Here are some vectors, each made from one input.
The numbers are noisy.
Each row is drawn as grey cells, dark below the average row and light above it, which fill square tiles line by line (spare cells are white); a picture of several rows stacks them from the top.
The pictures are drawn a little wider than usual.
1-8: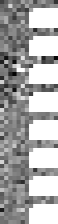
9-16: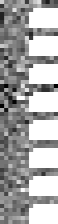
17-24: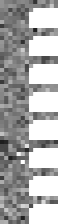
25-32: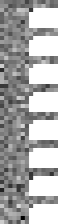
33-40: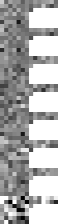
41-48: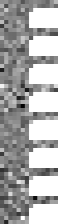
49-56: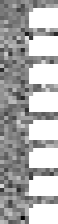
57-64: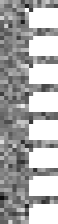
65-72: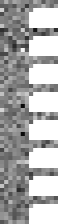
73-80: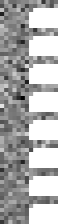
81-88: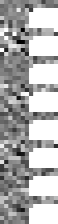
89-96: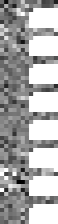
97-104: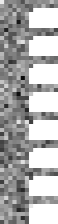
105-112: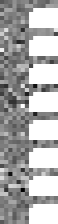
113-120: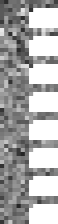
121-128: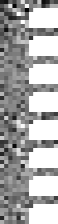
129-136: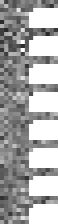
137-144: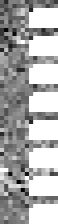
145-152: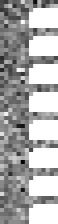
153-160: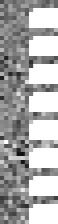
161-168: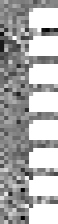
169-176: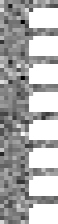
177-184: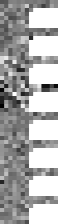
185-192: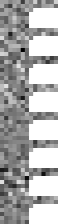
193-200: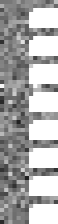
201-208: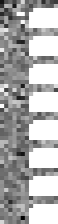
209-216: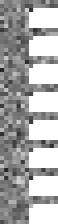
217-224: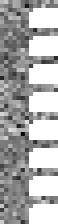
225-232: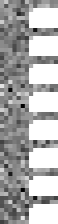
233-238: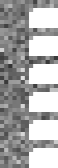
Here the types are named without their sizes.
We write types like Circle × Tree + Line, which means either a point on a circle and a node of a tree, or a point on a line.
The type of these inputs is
Bool × Circle + Tree + Unit.
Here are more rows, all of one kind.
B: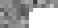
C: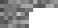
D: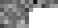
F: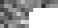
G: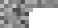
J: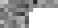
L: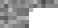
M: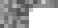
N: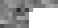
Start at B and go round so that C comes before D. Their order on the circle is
B, F, C, N, L, G, M, D, J.
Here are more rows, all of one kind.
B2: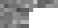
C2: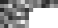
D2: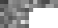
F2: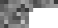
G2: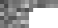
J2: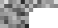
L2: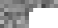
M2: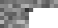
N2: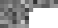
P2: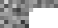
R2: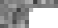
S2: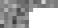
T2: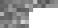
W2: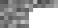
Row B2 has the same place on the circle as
D2, F2, T2 and W2.
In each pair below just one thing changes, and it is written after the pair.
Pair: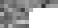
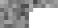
the true/false value
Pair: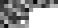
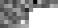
the place on the circle
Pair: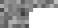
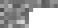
the place on the circle
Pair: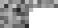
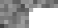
the true/false value
